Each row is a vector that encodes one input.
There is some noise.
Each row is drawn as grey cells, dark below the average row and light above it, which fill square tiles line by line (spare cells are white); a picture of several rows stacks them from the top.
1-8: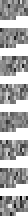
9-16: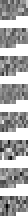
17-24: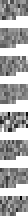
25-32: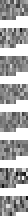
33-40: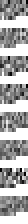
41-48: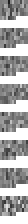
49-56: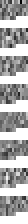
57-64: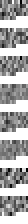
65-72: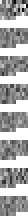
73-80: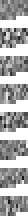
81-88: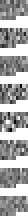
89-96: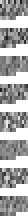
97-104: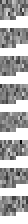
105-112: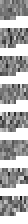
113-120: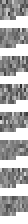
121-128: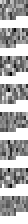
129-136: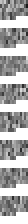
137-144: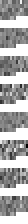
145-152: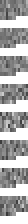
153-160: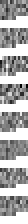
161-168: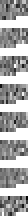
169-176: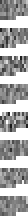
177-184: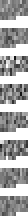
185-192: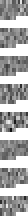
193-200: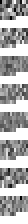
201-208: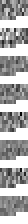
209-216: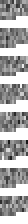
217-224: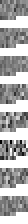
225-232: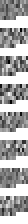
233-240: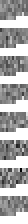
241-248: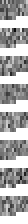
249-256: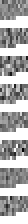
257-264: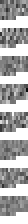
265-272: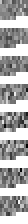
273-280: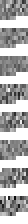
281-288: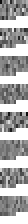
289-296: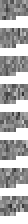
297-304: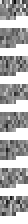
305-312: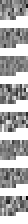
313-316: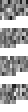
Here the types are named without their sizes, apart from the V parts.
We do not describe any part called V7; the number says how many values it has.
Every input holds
either a node of each of two trees, or a value of V7.
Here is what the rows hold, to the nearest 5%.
About 65% of them hold a node of each of two trees. The rest hold a value of V7.
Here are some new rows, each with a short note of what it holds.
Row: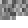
a node of each of two trees
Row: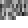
a value of V7
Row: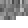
a node of each of two trees
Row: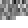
a node of each of two trees
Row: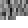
a value of V7
